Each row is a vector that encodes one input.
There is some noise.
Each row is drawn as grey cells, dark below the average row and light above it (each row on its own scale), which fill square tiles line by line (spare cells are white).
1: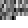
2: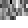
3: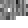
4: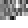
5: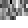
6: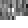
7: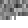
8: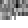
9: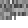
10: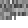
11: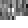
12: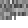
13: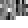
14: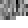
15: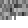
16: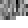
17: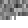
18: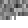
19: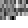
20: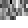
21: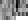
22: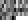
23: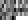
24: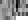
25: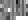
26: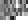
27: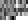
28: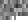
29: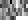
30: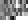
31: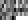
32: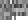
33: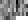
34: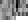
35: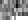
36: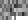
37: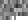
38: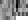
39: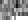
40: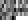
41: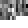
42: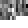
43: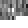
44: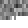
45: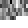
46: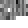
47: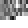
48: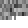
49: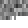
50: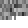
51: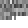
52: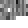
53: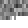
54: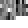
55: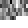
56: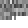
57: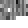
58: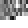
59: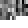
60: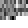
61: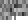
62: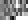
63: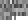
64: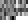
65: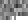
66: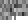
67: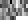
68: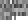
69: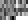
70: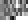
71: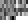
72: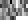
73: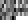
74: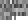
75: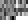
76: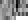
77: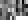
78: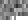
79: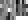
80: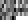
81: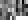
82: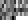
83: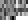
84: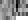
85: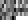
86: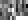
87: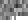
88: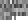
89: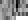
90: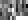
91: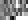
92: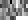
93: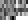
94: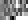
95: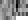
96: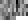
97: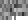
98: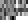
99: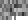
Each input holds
either a point on a 4-point line, or a point on an 11-point line.
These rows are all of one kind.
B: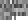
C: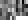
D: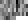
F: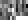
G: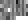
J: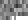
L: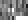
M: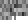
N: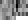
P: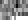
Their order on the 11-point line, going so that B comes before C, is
B, M, J, P, N, D, G, C, F, L.
